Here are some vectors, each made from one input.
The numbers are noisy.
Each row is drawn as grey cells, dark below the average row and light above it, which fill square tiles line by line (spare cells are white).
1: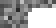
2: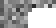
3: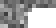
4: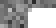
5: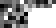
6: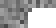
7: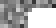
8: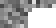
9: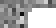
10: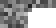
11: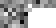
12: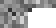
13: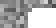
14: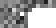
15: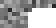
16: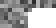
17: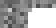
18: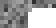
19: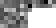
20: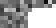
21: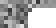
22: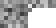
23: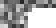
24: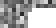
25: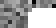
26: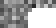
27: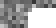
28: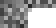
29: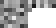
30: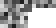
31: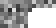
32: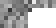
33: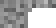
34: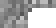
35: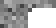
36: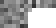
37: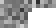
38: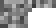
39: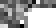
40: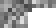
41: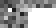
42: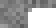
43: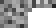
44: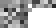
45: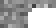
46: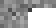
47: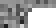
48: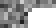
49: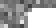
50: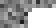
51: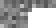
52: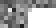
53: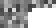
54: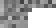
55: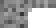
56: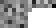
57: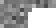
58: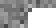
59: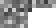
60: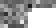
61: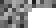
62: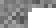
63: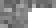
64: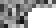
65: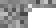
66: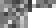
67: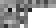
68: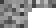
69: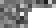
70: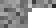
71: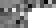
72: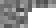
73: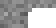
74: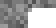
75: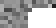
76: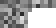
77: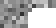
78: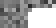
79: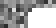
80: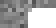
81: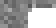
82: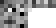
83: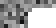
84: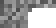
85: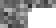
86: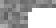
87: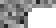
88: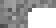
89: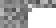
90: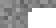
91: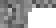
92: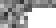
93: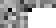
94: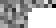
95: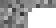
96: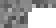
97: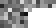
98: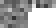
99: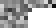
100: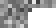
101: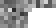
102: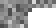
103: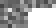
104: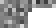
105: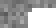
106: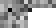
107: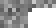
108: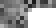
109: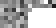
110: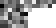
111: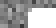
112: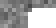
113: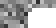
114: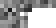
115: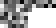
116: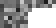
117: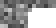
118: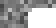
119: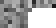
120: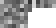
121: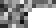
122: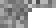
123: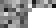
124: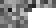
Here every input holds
either two labels (each one of 6), or a point on a 7-point line.
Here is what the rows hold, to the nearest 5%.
About 70% of them hold two labels (each one of 6). The rest hold a point on a 7-point line.
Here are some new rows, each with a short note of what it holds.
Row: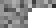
a point on a 7-point line
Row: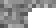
two labels (each one of 6)
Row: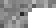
two labels (each one of 6)
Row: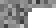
two labels (each one of 6)
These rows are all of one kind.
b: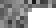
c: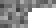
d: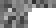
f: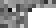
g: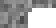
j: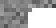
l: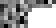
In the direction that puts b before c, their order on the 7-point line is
b, f, g, c, d, l, j.
